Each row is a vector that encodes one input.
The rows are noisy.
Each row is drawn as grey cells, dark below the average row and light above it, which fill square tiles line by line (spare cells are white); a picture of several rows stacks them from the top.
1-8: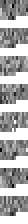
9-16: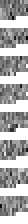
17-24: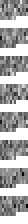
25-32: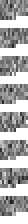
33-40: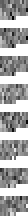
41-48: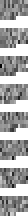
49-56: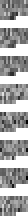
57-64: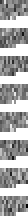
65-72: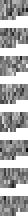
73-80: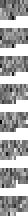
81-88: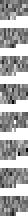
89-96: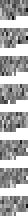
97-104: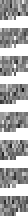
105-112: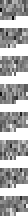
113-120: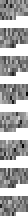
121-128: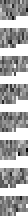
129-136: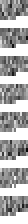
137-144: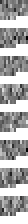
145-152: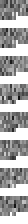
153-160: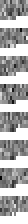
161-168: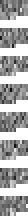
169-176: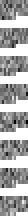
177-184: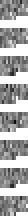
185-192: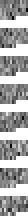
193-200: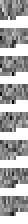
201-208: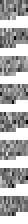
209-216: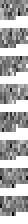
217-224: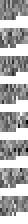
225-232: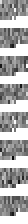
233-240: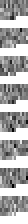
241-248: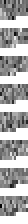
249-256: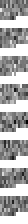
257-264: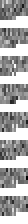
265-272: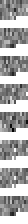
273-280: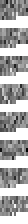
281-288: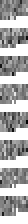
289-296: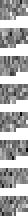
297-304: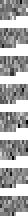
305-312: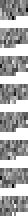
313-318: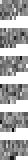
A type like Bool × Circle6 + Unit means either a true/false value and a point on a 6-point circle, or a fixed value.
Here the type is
Label9 × (Label11 + Line7).
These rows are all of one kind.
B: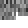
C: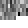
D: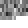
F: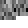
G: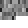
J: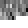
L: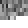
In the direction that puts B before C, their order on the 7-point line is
B, J, G, F, C, L, D.
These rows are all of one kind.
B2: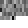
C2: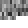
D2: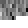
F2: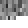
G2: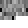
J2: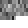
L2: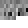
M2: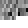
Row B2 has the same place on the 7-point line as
C2 and M2.
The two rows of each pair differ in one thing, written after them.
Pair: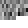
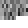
the place on the 7-point line
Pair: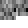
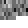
the place on the 7-point line
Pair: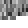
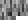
the place on the 7-point line
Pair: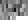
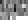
the place on the 7-point line
